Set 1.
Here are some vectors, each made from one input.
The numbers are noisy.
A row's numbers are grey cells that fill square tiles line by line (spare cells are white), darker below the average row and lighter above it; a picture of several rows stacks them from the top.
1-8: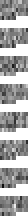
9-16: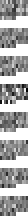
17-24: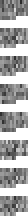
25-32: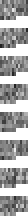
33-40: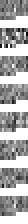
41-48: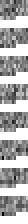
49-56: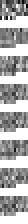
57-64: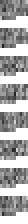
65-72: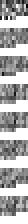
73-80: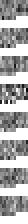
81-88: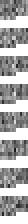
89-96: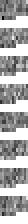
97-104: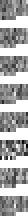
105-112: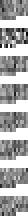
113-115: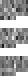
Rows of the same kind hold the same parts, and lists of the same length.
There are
3 kinds of row.
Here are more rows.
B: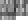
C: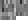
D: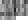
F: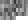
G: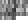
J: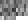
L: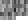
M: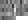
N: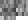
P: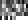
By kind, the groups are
B, D, F, G, J, L, N
C, M
P

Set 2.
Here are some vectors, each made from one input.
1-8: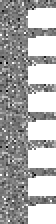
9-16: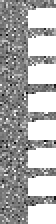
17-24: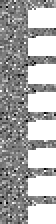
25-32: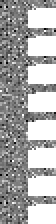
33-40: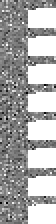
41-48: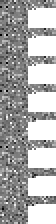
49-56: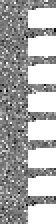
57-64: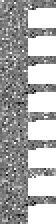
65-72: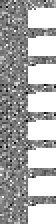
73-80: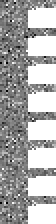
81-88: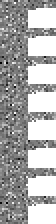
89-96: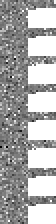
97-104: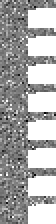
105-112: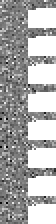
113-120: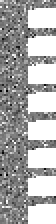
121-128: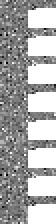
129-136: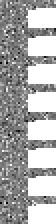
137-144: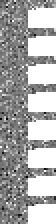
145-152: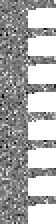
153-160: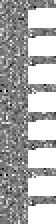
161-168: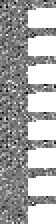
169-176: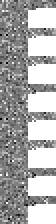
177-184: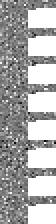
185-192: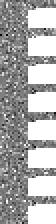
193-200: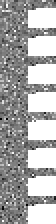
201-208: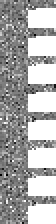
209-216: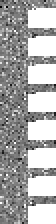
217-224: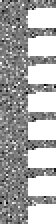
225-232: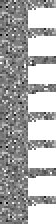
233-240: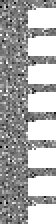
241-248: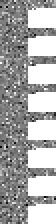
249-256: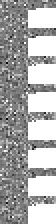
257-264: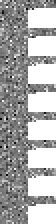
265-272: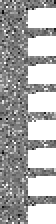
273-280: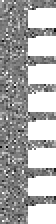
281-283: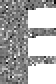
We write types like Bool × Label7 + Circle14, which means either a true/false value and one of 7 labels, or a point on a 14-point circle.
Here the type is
Line9 × (Tree19 + Unit).
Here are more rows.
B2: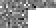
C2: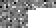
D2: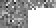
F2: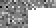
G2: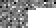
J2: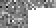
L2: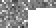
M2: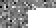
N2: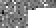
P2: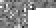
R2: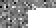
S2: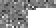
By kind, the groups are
B2, L2, N2, P2, S2
C2, D2, F2, G2, J2, M2, R2

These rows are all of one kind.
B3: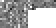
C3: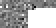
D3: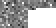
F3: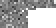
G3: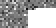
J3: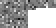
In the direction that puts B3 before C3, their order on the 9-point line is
G3, D3, J3, F3, B3, C3.
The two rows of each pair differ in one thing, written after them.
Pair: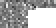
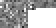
the node of the tree
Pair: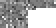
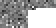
the place on the 9-point line
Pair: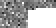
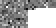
the node of the tree
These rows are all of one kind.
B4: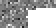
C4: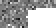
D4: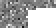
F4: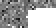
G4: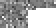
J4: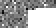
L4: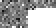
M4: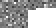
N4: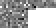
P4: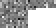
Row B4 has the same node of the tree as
C4, D4, F4 and L4.
